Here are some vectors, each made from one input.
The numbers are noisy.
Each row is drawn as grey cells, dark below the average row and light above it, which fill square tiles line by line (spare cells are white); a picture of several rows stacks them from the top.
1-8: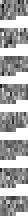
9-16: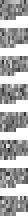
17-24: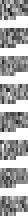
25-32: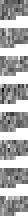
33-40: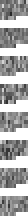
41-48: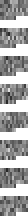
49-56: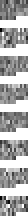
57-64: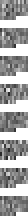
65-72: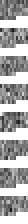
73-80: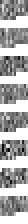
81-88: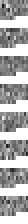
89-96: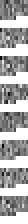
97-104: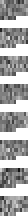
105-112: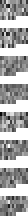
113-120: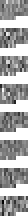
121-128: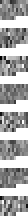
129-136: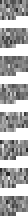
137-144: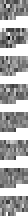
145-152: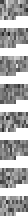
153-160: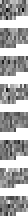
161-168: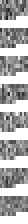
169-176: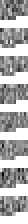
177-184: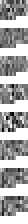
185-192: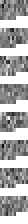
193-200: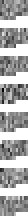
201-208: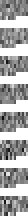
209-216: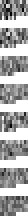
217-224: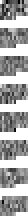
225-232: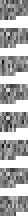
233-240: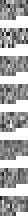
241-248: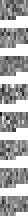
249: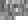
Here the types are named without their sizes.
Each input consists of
a point on a line, together with either a fixed value, or a label and a true/false value.
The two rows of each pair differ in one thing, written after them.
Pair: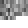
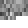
the label
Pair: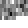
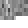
the true/false value
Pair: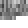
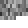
the true/false value
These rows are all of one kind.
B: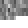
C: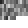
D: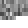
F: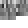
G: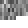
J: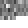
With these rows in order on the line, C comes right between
G and J.
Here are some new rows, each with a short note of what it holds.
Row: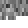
a point on a line
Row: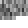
a label, a point on a line and a true/false value
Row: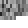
a label, a point on a line and a true/false value
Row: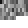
a label, a point on a line and a true/false value
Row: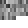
a point on a line
